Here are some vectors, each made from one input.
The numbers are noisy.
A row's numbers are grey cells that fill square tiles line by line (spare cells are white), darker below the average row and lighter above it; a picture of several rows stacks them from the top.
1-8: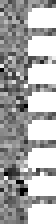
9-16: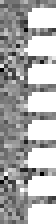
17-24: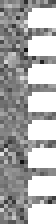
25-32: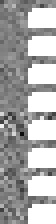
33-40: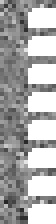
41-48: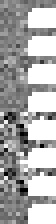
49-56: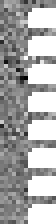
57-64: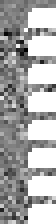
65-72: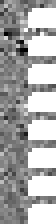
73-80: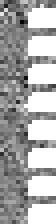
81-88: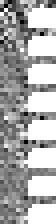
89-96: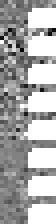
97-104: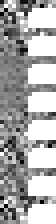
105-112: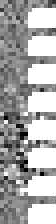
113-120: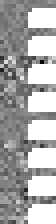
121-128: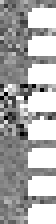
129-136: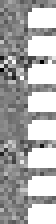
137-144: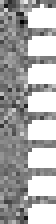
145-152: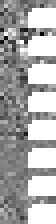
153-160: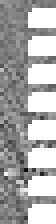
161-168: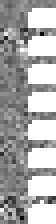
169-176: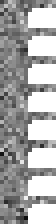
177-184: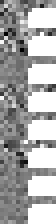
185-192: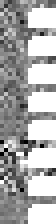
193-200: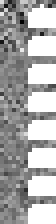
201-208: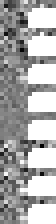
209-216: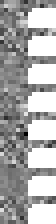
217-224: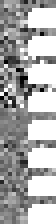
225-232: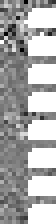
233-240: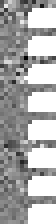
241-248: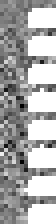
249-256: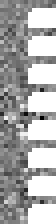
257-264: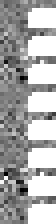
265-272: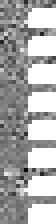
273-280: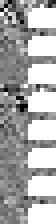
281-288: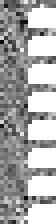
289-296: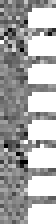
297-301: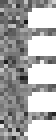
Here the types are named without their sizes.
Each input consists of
a point on a circle, together with either a fixed value, or three true/false values.
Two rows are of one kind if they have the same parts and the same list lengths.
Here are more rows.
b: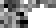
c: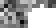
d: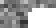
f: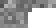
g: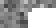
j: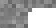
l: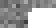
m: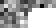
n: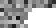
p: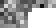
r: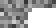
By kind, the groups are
b, c, d, f, g, j
l, m, n, p, r

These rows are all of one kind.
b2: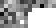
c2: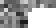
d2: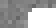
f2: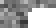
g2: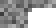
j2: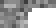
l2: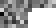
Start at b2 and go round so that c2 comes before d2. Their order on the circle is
b2, f2, c2, j2, g2, d2, l2.
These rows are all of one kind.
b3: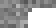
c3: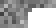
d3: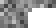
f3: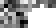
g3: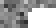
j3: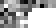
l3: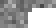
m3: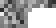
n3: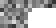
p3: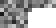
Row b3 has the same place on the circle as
g3, j3 and n3.
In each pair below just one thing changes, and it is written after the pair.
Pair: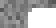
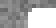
one of the three true/false values
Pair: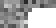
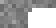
one of the three true/false values
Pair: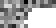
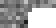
one of the three true/false values
